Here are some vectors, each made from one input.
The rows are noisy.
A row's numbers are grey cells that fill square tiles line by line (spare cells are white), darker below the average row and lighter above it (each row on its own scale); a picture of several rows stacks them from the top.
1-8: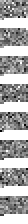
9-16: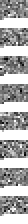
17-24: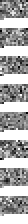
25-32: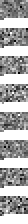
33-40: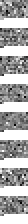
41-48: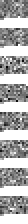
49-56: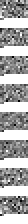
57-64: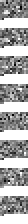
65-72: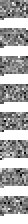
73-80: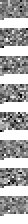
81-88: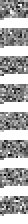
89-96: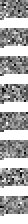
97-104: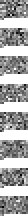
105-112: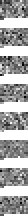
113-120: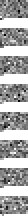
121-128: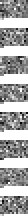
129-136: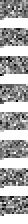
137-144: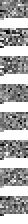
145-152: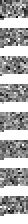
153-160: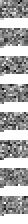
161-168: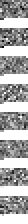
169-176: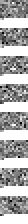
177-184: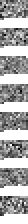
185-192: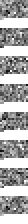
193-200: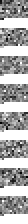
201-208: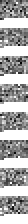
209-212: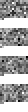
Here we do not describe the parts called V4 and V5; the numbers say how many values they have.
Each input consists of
a point on a 7-point line and a value of V5, together with either five true/false values, or a value of V4.
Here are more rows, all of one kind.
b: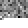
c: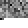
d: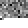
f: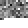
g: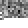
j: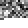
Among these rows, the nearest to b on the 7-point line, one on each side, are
d and g.
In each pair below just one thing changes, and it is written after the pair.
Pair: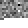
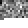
the place on the 7-point line
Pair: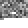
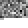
the value of V5
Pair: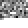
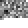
the place on the 7-point line
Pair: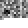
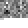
the value of V5
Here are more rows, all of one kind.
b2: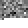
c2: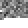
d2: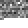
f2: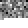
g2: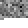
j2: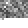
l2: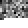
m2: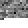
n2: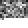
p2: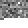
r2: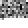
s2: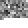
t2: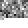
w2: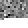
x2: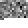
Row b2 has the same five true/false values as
j2, l2, n2 and t2.
